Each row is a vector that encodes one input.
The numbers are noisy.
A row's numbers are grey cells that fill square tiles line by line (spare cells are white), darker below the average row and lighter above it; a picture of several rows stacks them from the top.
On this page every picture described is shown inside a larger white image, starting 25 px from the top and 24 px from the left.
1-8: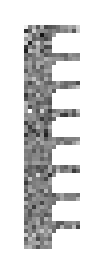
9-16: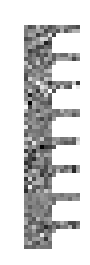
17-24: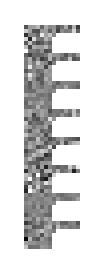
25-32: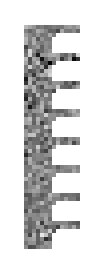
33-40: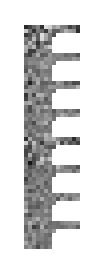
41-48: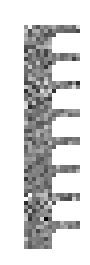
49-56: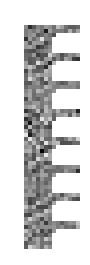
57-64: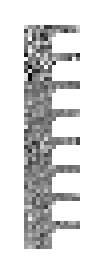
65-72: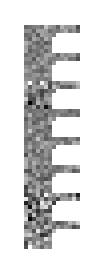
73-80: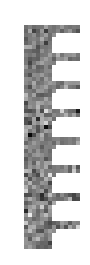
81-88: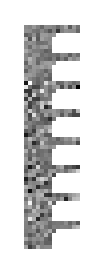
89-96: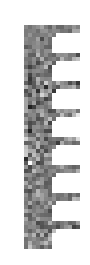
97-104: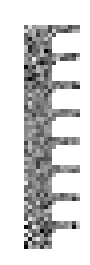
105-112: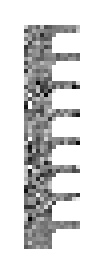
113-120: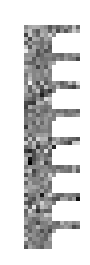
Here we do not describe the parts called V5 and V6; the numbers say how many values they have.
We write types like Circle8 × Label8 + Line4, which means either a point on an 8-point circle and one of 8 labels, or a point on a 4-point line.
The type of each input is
Bool × (Line4 × V5 + V6).
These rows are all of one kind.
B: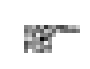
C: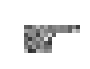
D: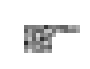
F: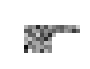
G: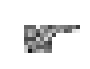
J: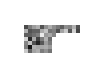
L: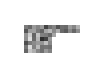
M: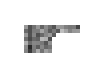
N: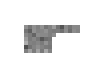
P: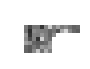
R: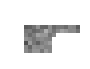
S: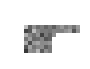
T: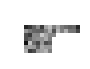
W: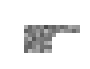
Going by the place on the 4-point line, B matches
C, D, T and W.
